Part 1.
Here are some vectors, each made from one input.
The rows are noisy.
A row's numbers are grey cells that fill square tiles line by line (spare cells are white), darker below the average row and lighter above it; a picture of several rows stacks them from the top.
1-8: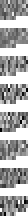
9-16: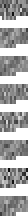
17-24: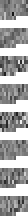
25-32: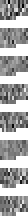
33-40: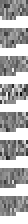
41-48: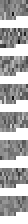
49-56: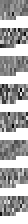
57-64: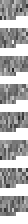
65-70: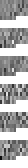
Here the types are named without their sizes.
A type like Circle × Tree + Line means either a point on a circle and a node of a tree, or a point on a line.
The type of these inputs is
Bool × Bool × Bool + Unit.
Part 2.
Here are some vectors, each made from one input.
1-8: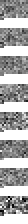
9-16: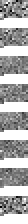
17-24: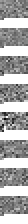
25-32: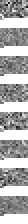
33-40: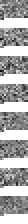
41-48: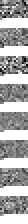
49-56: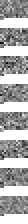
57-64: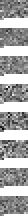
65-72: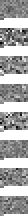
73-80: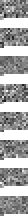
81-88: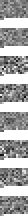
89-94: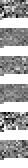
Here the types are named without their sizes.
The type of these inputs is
Line.
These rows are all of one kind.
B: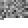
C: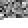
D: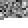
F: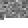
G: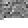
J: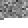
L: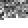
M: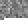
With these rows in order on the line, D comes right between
C and J.
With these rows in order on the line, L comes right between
G and J.
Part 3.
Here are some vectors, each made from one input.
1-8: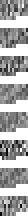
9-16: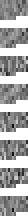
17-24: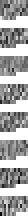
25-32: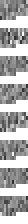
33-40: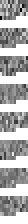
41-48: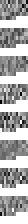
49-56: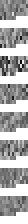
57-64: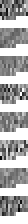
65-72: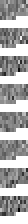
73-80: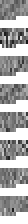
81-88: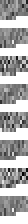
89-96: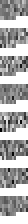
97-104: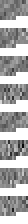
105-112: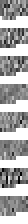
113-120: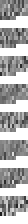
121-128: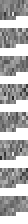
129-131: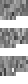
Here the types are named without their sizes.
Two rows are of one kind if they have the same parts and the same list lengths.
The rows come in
2 kinds.
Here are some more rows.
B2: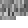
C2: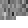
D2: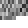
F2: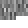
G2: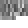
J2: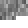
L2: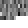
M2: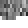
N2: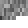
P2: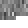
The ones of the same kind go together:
B2, C2, D2, F2, G2, J2, M2, N2, P2
L2

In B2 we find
three true/false values.
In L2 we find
a fixed value.
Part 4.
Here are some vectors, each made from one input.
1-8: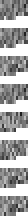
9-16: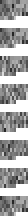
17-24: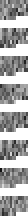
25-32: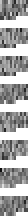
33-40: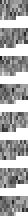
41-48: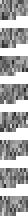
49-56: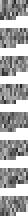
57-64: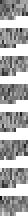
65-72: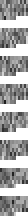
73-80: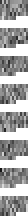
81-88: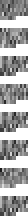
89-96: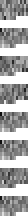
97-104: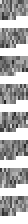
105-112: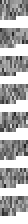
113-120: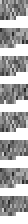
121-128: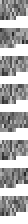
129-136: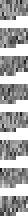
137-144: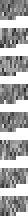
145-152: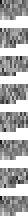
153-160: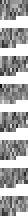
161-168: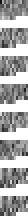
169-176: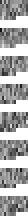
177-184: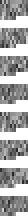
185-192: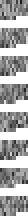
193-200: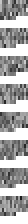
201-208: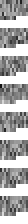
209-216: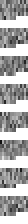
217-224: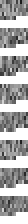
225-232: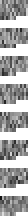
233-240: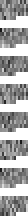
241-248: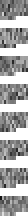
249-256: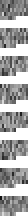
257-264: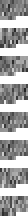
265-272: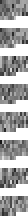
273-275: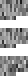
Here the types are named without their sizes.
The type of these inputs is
Circle.
